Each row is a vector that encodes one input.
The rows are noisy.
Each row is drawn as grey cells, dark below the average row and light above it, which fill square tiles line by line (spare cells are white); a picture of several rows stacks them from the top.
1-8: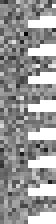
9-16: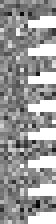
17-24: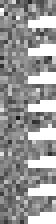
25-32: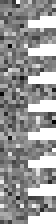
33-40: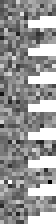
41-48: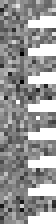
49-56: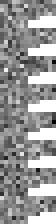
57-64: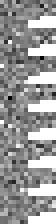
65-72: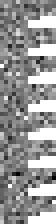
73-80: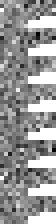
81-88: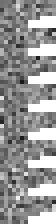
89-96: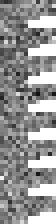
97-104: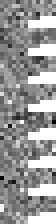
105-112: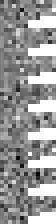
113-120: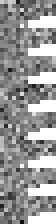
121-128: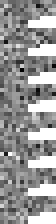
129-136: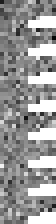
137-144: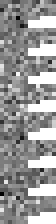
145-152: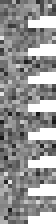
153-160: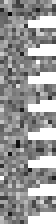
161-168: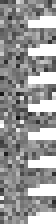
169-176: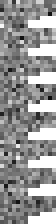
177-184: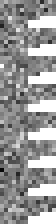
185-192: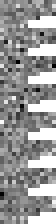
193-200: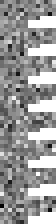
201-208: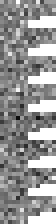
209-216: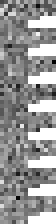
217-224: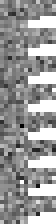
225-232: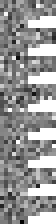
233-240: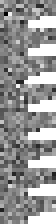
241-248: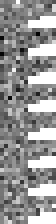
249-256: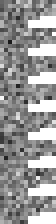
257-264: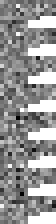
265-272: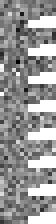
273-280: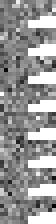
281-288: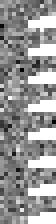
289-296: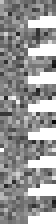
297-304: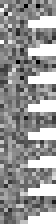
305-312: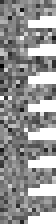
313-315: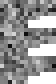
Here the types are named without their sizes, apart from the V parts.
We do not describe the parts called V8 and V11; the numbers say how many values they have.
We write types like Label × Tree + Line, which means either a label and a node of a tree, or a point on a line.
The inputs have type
Bool × Bool × Bool × Bool × (Line + V11) × Tree × V8.
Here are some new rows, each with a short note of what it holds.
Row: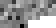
a point on a line, a node of a tree, four true/false values and a value of V8
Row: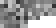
a point on a line, a node of a tree, four true/false values and a value of V8
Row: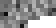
a point on a line, a node of a tree, four true/false values and a value of V8
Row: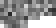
a point on a line, a node of a tree, four true/false values and a value of V8
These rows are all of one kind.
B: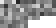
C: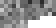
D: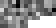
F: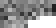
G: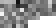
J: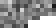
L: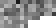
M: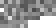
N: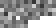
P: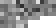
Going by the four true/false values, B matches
C, J and M.
